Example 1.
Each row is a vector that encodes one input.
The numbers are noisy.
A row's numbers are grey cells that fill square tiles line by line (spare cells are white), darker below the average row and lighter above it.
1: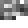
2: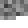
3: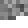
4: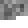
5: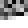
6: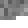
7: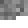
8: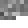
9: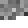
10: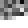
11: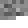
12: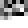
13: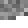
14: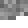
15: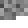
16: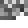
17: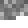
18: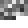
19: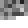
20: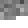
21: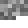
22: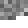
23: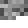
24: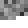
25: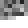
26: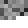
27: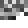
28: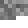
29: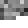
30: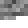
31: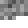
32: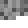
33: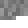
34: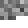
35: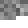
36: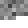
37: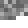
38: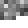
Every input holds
a point on a 4-point line.
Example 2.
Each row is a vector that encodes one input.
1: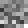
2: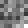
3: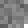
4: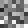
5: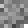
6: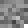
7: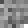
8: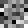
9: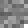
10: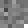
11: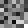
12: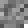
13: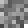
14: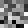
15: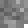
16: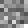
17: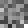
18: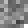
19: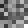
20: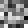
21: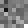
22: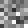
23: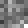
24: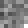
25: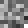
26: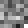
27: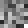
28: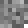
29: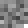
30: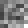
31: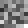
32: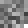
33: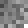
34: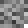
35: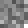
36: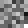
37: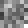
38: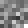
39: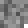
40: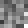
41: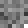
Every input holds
a point on a 6-point line.
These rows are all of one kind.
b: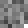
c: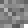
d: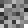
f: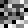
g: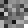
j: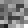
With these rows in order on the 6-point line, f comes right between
d and j.
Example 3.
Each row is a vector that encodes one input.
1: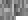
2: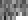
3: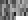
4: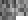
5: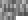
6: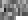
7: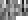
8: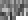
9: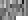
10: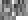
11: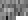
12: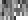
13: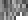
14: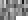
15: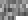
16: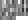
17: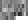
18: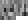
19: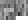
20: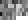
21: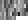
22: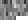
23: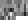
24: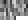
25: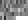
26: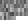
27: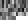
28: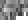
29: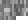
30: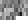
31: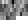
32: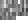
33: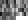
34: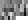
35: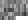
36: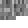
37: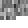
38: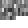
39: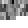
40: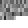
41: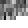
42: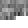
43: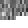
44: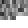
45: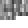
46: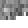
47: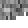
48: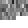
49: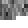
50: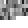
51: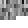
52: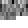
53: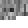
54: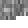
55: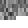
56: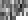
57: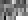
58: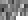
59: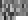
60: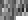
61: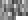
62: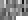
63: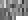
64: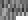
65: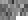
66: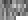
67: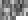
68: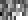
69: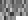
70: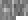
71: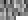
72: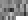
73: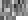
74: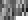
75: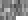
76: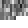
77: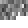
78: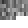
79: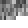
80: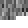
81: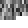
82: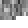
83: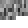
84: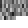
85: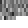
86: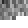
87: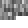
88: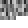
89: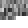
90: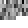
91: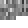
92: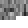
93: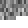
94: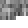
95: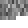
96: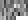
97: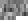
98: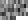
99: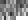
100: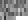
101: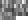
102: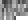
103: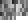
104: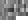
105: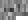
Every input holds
one of 9 labels.
